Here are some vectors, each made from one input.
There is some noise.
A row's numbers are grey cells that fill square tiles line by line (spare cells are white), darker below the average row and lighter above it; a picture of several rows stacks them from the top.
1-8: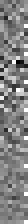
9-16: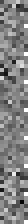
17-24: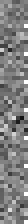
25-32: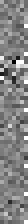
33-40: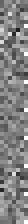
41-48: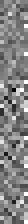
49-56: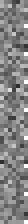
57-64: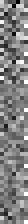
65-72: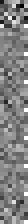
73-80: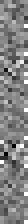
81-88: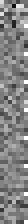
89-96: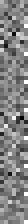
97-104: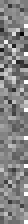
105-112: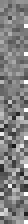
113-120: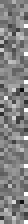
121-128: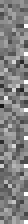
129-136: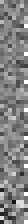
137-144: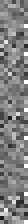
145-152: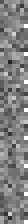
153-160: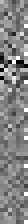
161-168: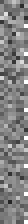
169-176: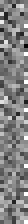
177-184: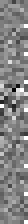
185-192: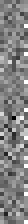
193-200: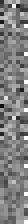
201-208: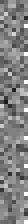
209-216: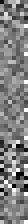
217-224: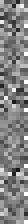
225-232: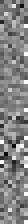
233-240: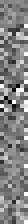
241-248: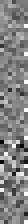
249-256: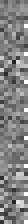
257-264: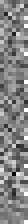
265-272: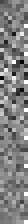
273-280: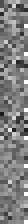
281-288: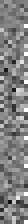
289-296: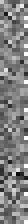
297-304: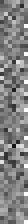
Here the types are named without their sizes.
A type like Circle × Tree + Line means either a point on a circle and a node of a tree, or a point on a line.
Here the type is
(Bool × Bool × Bool + Unit) × Tree.
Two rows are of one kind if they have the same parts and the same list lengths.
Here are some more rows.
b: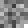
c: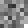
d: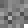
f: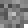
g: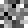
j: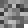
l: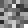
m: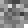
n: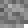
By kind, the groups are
b, d, m, n
c, f, g, j, l

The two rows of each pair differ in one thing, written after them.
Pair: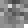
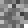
the node of the tree
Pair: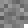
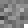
the node of the tree
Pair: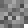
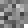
one of the three true/false values
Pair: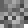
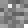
the node of the tree
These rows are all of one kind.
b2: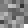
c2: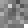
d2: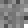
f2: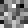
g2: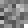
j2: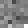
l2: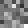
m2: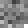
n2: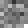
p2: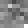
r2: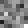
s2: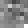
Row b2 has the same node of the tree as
l2, n2, p2 and s2.
